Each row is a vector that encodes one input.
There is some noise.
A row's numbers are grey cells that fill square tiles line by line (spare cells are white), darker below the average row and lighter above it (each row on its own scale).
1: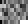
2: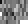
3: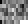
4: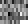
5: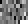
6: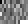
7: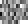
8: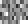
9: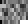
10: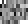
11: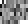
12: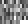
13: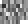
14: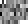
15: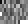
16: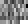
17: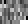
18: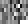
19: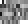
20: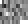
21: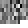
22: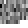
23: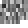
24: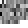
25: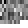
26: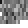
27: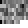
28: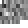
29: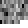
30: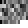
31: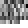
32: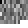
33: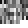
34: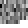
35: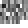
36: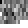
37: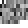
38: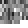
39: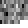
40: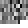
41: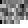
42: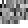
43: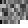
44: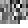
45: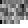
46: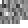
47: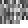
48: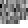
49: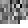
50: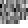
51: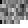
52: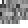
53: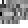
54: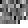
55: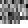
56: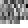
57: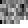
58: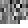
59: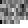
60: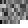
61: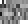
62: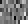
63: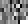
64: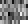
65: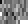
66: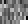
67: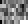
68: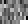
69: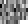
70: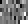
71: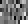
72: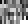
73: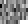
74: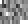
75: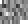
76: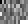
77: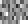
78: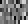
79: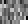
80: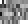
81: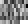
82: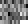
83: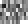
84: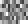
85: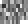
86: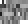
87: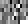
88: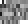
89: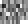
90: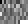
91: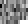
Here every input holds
a true/false value, together with either a point on a 5-point line, or a point on a 7-point line.
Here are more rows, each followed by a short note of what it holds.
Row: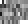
a point on a 5-point line and a true/false value
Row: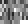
a point on a 7-point line and a true/false value
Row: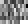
a point on a 7-point line and a true/false value
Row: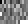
a point on a 7-point line and a true/false value
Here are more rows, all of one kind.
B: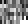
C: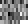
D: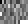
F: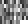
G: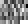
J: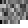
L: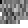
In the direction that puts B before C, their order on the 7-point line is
F, B, J, L, D, C, G.
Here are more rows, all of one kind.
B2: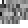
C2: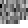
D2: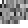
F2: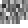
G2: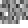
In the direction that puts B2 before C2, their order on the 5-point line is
F2, G2, B2, D2, C2.
